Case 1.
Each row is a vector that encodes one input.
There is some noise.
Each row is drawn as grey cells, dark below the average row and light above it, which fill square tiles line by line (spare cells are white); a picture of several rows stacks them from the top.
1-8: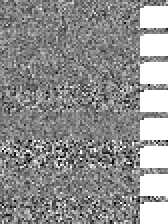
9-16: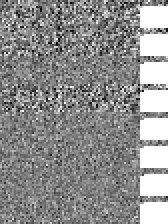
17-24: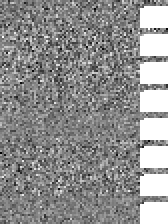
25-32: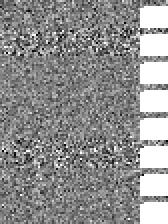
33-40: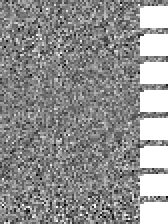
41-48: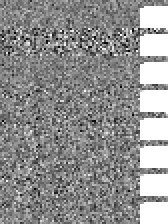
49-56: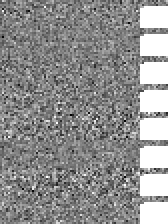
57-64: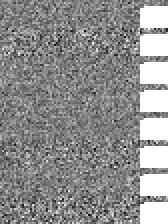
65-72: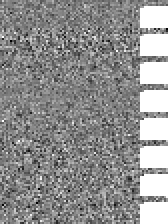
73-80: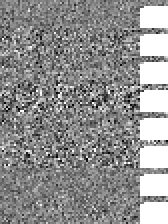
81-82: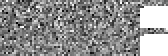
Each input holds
one of 11 labels and a point on a 5-point line.
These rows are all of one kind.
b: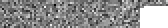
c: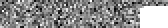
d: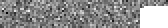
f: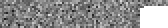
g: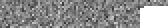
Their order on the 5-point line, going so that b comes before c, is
b, g, c, f, d.
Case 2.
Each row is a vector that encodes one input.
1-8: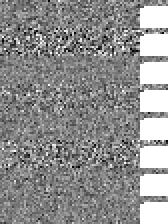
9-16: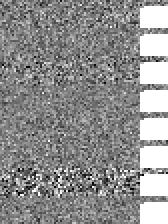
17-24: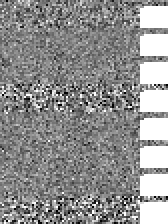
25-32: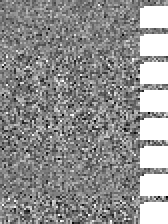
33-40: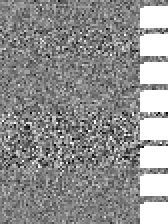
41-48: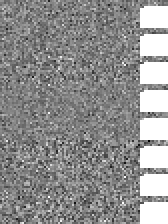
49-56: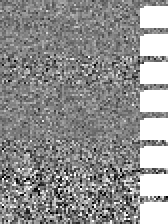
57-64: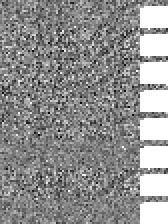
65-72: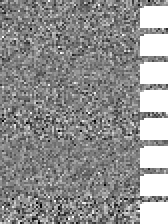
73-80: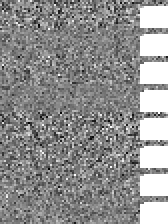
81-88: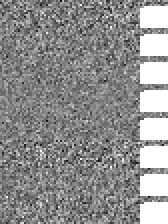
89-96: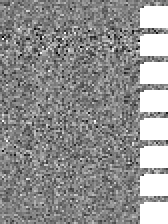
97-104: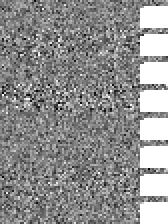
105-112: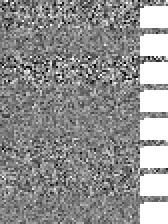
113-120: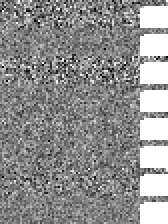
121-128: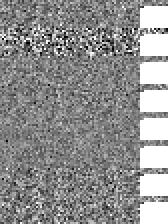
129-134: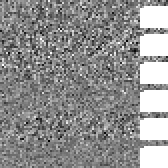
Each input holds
a list of up to two points on an 11-point circle.
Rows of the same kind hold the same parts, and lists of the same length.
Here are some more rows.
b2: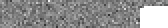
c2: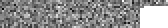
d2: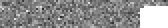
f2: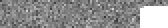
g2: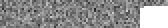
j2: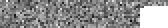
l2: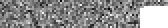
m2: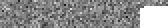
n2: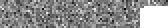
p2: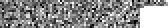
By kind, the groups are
b2, c2, d2, m2, n2
f2, g2, j2
l2, p2

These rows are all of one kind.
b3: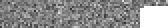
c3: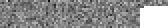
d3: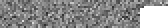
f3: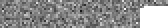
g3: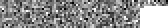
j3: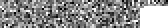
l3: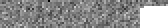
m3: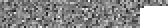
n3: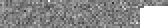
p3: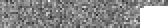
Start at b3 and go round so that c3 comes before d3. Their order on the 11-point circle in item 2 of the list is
b3, g3, l3, c3, f3, j3, d3, m3, p3, n3.
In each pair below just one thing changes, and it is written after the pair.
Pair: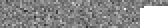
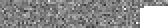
the place on the 11-point circle in item 1 of the list
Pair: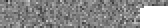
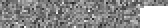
the place on the 11-point circle in item 1 of the list
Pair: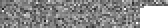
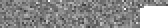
the place on the 11-point circle in item 2 of the list
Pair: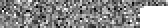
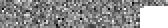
the place on the 11-point circle in item 2 of the list
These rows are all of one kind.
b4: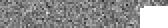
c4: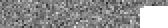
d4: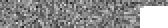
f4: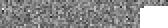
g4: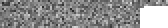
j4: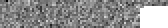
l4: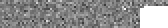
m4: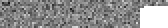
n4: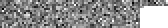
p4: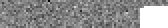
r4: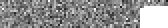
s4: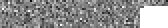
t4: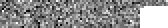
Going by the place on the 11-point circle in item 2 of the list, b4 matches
m4 and t4.
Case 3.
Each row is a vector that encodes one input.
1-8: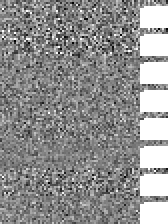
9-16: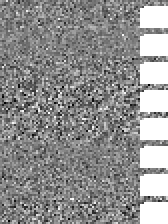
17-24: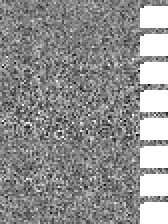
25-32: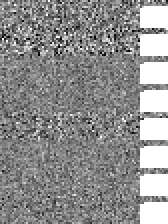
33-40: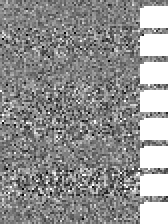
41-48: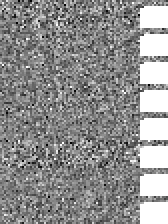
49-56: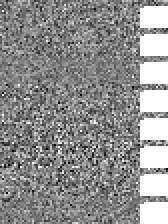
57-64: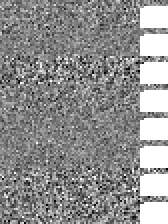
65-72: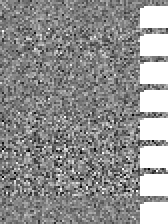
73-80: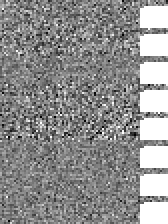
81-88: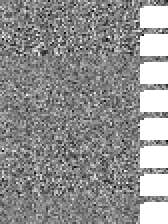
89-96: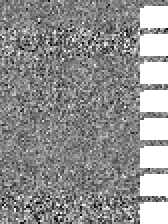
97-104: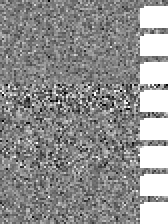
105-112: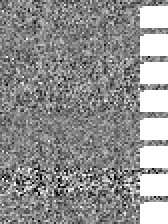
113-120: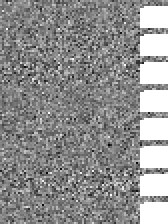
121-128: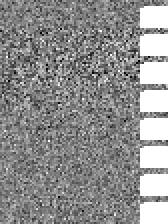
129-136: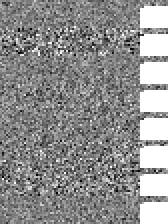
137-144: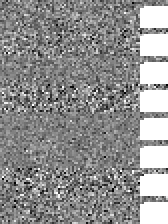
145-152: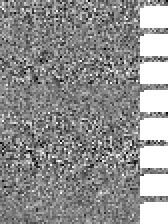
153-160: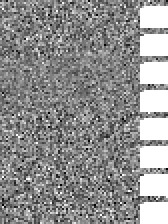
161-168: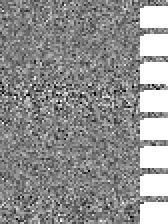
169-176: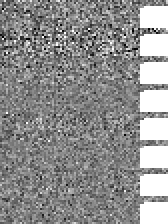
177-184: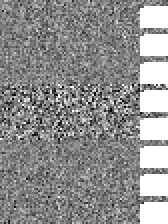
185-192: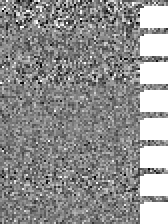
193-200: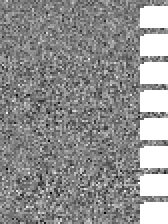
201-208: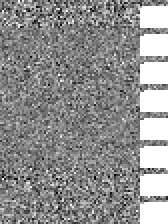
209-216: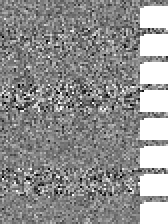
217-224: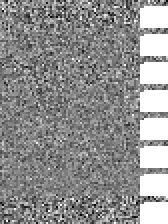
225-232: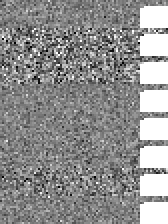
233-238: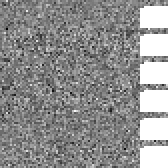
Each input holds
a list of up to two points on an 11-point circle.
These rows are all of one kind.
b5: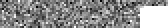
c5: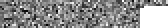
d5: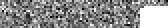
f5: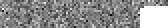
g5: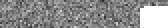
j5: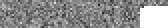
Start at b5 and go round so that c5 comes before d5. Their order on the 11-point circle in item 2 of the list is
b5, c5, d5, f5, j5, g5.
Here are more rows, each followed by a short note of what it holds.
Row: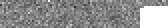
a list of one item
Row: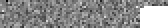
a list of two items
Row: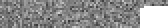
a list of two items
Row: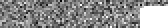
the empty list
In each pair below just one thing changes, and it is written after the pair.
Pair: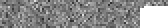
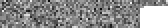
the place on the 11-point circle in item 2 of the list
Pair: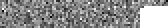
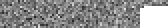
the place on the 11-point circle in item 2 of the list
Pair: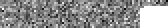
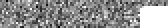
the place on the 11-point circle in item 1 of the list
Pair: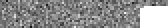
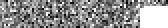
the place on the 11-point circle in item 1 of the list
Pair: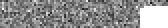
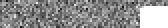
the place on the 11-point circle in item 2 of the list
